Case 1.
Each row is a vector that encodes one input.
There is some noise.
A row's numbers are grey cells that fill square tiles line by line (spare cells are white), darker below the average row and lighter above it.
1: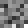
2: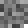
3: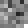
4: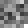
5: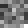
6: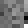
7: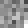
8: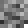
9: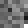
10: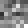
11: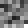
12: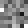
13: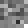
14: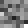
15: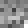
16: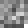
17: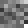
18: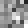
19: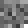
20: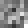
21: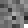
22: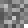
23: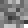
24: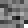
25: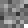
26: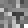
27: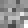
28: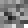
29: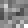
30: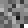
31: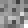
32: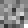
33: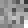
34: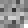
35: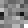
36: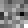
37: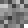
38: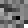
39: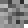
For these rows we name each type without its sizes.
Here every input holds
a point on a line, together with either a fixed value, or three true/false values.
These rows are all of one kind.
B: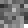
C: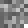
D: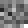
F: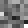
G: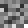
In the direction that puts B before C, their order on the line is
G, B, D, F, C.
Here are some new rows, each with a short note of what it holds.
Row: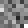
a point on a line and three true/false values
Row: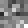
a point on a line and three true/false values
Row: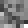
a point on a line and three true/false values
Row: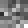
a point on a line and three true/false values
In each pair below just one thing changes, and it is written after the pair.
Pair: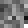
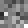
one of the three true/false values
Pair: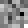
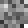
the place on the line
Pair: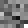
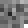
one of the three true/false values
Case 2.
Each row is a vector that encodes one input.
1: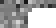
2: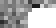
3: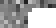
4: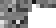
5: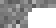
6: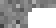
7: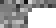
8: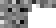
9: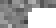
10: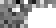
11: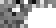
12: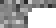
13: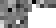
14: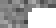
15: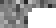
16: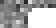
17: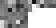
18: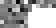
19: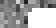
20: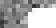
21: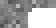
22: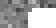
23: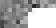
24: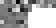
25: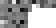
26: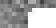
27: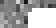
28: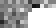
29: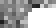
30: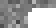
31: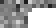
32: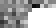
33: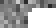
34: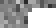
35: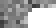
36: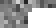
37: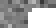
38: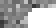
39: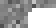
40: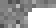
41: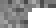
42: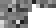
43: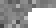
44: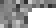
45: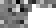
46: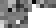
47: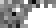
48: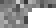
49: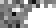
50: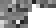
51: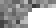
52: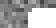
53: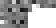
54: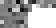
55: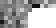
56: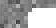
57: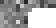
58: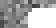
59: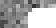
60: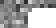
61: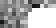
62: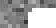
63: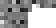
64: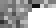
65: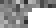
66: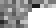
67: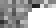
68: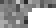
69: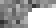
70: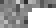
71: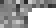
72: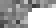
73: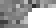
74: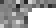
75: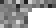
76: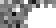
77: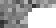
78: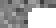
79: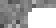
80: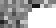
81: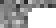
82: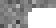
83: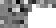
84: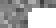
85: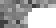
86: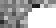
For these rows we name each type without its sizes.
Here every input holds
a point on a line and a true/false value.
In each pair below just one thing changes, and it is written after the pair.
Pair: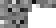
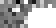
the place on the line
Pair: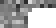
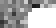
the place on the line
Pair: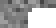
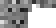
the true/false value
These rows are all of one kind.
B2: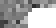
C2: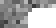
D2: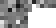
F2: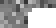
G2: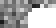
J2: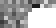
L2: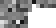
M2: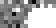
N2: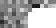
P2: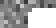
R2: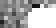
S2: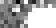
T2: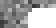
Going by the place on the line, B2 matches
C2, S2 and T2.
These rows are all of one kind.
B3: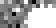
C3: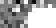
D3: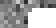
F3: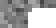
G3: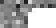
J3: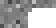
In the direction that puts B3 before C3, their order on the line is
B3, C3, J3, F3, D3, G3.
